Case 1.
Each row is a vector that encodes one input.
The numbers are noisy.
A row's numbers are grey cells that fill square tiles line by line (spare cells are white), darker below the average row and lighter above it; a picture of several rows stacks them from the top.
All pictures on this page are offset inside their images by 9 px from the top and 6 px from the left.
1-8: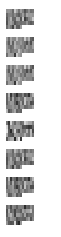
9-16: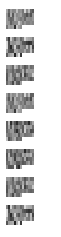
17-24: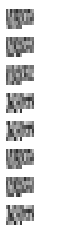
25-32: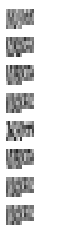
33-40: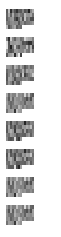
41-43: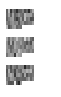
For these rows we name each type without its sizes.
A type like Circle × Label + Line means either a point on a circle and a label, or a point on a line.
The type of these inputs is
Line.
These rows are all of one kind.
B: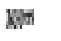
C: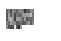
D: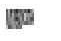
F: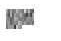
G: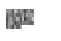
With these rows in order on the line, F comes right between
B and G.
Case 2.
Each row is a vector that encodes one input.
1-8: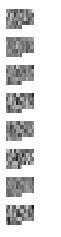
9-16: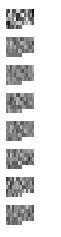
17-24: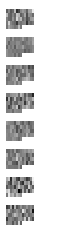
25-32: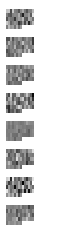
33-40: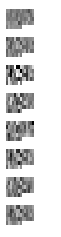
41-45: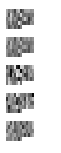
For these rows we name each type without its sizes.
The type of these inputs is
Line.
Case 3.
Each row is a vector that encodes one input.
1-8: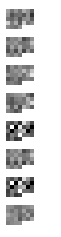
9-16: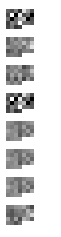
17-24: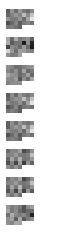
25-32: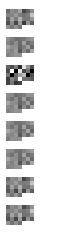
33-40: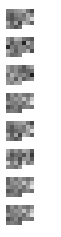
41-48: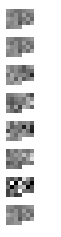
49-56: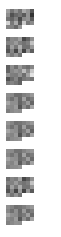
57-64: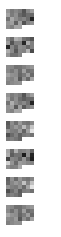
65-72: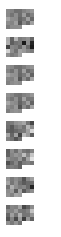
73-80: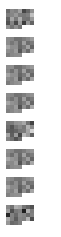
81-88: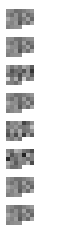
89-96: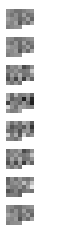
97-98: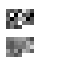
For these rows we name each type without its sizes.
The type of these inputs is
Bool × Bool × Bool + Unit.
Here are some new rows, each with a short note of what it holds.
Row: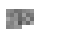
three true/false values
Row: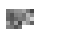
three true/false values
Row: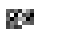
a fixed value
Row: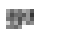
three true/false values
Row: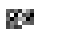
a fixed value
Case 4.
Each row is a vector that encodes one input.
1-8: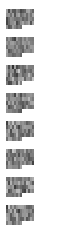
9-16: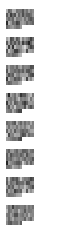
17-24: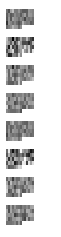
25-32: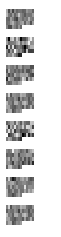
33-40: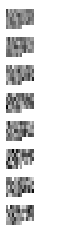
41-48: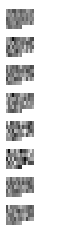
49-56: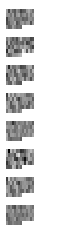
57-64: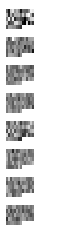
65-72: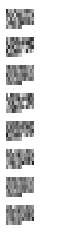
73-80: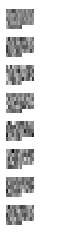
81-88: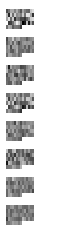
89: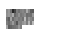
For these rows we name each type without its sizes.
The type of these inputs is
Line.
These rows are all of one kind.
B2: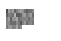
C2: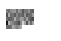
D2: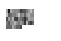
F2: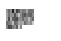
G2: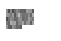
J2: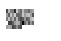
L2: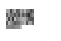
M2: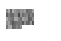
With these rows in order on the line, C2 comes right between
B2 and M2.
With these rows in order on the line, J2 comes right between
B2 and G2.
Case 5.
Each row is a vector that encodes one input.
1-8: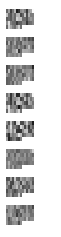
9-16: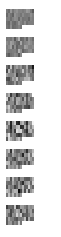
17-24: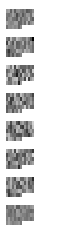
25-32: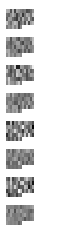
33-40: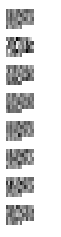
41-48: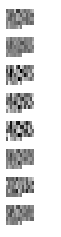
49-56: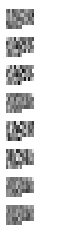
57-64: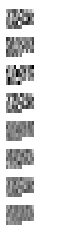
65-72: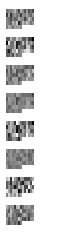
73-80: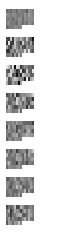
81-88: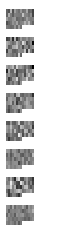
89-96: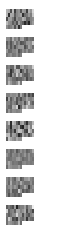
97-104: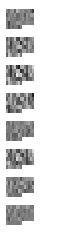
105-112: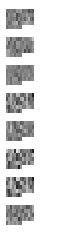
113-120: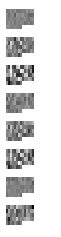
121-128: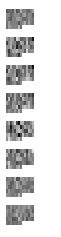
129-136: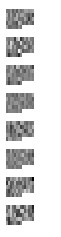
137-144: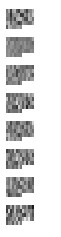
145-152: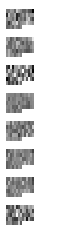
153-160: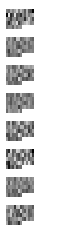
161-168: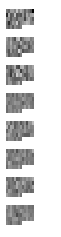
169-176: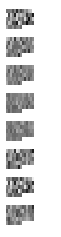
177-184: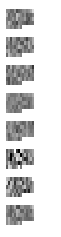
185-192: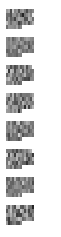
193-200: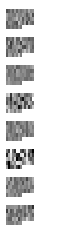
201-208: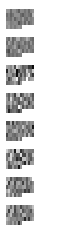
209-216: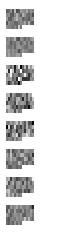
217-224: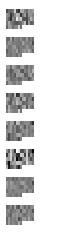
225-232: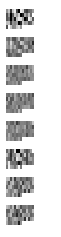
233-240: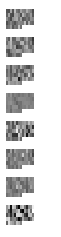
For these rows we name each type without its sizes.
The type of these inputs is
Circle.
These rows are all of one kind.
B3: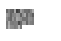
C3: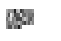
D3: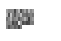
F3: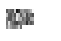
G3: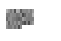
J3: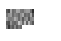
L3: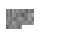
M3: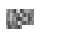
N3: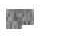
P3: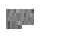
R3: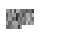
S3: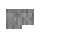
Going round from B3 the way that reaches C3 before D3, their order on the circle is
B3, C3, N3, F3, M3, G3, D3, P3, J3, L3, R3, S3.
